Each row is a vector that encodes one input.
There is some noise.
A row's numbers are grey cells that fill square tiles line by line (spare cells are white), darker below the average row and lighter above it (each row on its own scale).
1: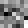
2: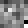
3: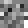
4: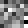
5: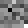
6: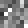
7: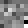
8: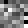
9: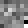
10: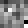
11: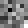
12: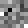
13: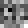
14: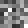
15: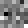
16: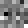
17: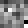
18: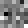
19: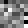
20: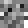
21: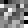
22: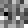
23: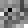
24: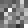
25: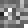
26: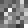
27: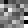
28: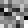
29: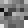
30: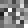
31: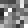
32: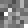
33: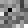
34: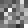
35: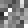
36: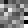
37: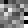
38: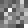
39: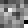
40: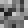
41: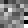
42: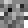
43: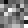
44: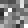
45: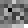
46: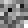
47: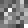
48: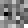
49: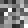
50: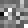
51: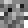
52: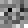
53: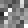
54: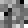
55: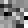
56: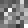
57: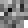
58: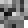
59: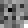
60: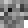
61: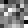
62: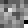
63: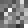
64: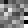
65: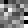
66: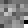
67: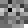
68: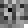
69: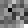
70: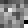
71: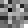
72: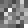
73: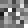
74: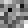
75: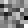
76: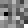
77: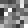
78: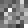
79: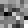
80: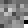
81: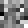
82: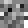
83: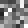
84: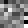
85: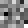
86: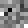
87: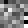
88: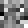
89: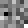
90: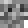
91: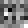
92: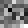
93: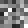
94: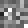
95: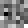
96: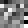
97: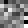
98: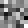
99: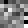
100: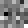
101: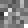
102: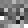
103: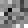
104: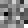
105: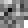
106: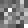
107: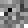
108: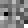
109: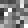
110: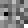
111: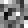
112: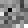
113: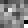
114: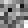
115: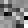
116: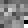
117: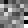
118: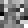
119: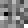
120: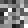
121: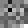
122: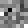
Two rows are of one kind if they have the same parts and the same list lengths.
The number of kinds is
2.
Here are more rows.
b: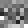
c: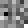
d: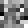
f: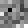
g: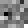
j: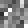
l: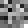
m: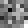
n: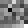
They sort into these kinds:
b, c, d, f, g, l, m, n
j

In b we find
a point on a 6-point circle, one of 7 labels and a true/false value.
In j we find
one of 7 labels and a true/false value.
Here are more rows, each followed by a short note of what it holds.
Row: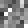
one of 7 labels and a true/false value
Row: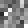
one of 7 labels and a true/false value
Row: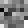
a point on a 6-point circle, one of 7 labels and a true/false value
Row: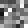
one of 7 labels and a true/false value
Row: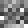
a point on a 6-point circle, one of 7 labels and a true/false value
